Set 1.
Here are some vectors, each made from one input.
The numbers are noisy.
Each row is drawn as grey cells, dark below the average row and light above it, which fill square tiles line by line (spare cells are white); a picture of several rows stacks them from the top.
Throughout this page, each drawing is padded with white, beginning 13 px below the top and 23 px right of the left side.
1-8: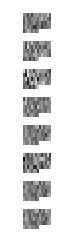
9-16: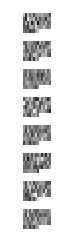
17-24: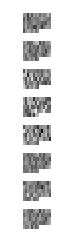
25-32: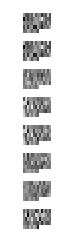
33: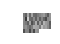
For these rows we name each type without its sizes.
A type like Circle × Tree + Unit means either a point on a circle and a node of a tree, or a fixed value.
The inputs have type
Line × Line.
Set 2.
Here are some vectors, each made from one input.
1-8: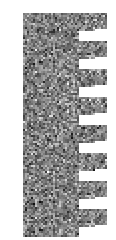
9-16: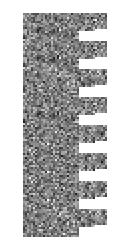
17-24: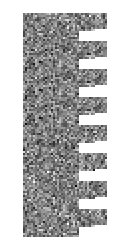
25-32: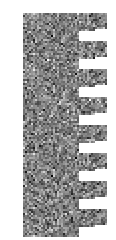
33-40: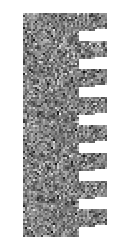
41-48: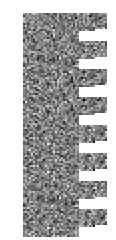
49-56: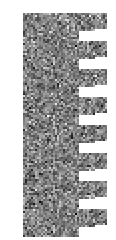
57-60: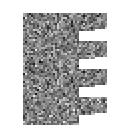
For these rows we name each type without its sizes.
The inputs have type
Label.
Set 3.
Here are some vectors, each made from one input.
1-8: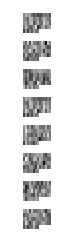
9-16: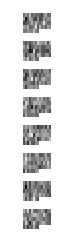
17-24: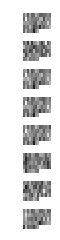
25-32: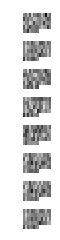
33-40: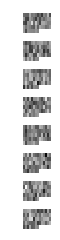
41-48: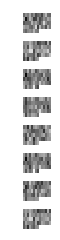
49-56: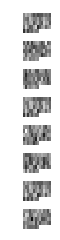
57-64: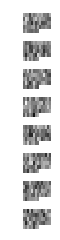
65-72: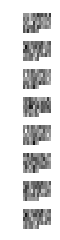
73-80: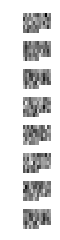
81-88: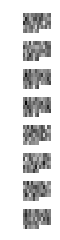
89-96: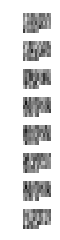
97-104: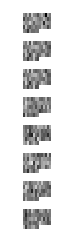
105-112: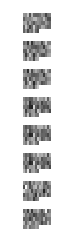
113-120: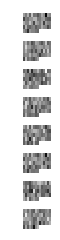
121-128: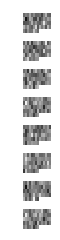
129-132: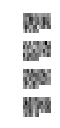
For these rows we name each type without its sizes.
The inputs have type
Bool × Bool × Bool × Bool.
